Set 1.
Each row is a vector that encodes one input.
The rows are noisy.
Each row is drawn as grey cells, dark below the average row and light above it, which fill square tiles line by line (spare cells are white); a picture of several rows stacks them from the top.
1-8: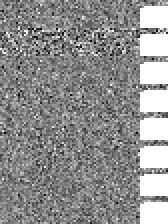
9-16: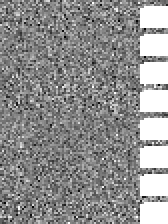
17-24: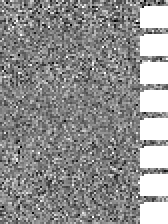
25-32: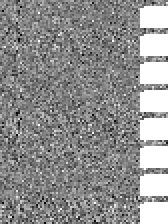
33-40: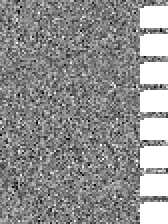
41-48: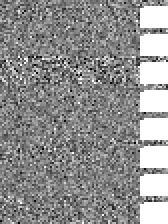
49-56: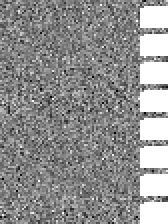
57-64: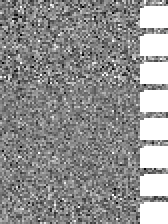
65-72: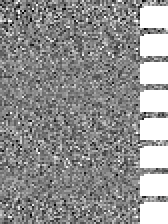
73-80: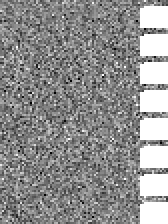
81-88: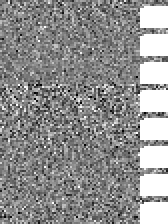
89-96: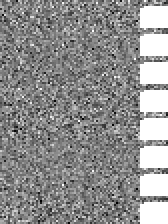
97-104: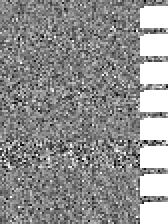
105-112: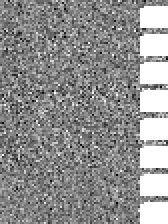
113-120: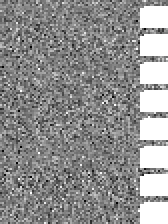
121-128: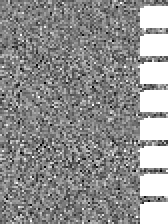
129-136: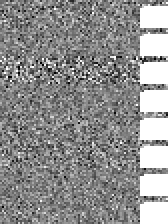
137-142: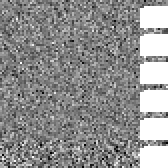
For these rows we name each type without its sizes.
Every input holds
either a point on a circle, or a fixed value.
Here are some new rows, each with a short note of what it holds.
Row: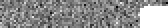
a point on a circle
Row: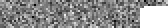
a point on a circle
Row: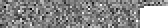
a point on a circle
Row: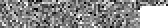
a fixed value
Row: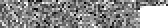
a fixed value
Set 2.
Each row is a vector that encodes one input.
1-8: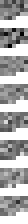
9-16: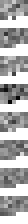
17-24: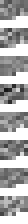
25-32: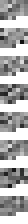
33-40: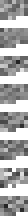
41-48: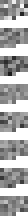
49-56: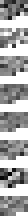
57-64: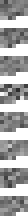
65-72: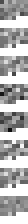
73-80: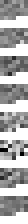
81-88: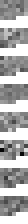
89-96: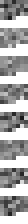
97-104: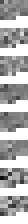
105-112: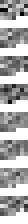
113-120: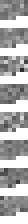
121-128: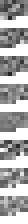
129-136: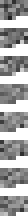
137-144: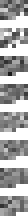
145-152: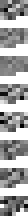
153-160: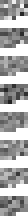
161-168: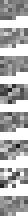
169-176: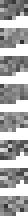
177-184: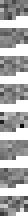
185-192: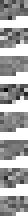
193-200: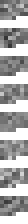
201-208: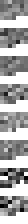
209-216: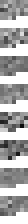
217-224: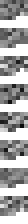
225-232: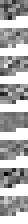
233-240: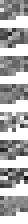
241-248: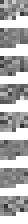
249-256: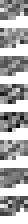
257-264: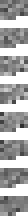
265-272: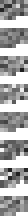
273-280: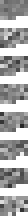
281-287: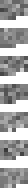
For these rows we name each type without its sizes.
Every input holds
a node of a tree.
